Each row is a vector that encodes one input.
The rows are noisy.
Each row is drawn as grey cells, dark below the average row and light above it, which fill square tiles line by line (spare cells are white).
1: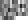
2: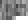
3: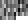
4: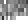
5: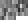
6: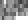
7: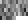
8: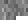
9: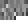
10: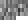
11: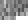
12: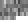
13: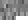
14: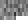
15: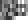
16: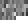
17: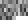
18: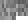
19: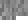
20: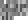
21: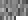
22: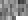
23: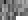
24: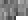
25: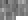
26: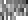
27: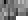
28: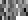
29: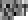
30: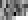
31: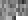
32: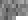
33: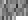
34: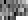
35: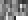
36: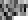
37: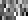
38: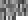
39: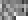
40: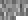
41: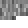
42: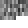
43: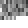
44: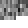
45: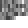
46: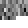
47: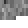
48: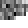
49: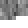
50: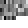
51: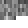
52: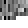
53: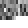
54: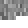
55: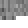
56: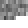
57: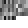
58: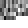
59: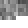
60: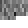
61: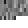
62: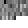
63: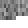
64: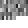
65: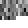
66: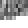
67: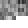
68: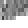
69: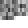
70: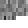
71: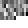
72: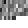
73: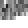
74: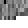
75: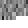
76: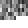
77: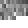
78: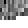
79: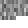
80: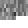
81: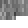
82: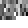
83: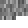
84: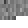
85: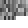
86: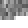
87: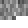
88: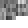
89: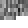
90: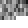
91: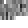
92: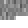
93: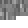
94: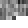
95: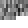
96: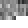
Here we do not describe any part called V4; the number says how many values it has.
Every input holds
a list of up to two items, each a true/false value and a value of V4.
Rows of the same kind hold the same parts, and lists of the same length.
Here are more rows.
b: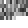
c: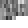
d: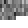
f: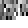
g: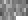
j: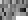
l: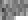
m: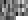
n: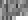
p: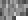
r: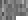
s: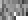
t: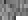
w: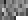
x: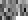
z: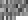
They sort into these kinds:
b, f, j, x
c, d, m, n, r, t, w, z
g, l, p, s

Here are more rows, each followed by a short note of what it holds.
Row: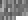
a list of two items
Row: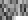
the empty list
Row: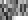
the empty list
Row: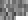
a list of one item
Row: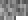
a list of two items
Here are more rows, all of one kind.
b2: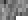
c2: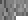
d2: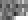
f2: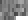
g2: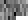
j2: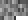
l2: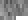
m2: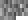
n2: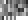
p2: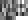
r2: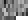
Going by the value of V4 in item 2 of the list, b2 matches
c2 and l2.
